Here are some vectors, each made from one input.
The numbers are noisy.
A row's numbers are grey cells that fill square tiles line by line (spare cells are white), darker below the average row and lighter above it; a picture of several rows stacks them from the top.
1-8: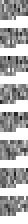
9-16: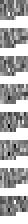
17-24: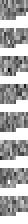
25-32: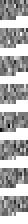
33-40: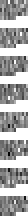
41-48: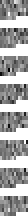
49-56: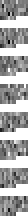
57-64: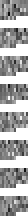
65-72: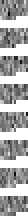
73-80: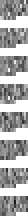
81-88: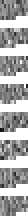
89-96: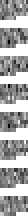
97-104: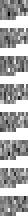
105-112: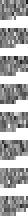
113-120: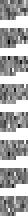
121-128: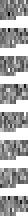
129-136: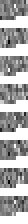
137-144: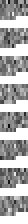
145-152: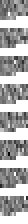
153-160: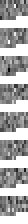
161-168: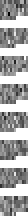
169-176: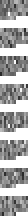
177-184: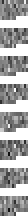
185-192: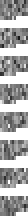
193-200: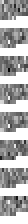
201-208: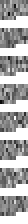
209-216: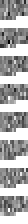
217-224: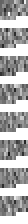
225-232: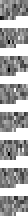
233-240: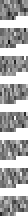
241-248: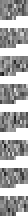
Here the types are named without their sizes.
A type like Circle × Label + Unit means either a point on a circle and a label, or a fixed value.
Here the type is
(Circle + Tree) × Line.
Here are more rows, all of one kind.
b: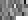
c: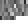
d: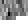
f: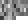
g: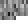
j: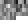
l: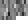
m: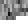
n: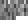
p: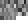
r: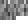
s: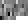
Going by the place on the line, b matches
c and p.
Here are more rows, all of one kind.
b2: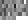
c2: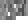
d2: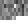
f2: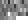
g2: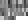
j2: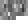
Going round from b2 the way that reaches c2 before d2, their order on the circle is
b2, f2, g2, j2, c2, d2.
